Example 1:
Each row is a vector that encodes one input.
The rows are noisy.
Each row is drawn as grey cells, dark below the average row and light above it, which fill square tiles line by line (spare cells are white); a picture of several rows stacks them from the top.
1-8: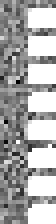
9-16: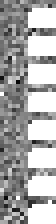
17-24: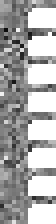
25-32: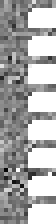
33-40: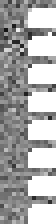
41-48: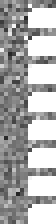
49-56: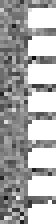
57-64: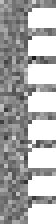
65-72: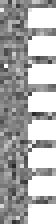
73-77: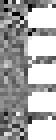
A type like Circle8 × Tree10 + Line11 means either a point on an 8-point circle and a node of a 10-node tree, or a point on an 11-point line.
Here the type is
List2(Circle6).
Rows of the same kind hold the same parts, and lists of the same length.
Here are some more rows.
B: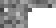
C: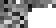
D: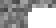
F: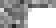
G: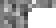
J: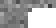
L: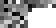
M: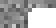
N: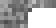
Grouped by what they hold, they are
B, D, G, J, M, N
C, L
F

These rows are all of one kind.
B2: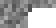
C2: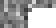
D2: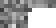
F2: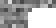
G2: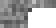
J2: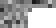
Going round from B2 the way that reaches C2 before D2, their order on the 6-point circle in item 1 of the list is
B2, C2, G2, D2, F2, J2.
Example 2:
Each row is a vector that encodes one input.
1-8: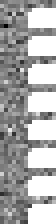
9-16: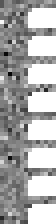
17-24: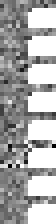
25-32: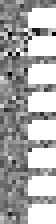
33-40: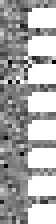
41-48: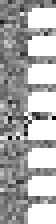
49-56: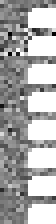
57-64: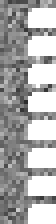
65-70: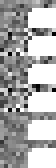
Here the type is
Circle6 × Tree8 + Unit.
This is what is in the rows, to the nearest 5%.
About 90% of them hold a point on a 6-point circle and a node of an 8-node tree. The rest hold a fixed value.
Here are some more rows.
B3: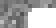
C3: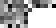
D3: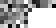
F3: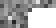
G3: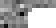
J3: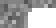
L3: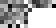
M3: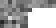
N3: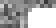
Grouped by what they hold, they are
B3, F3, G3, J3, M3, N3
C3, D3, L3

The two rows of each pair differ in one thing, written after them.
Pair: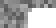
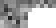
the node of the tree
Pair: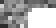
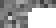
the place on the 6-point circle
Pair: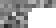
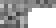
the place on the 6-point circle
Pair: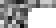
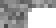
the node of the tree
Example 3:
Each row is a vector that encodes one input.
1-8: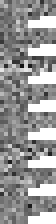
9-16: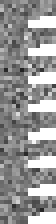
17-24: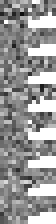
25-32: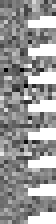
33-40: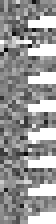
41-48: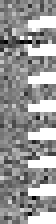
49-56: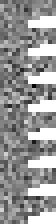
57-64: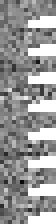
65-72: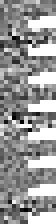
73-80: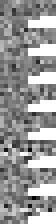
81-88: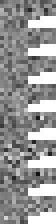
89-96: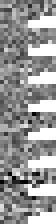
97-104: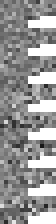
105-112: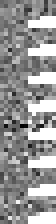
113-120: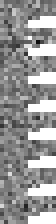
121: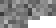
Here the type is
Circle6 + Line11.
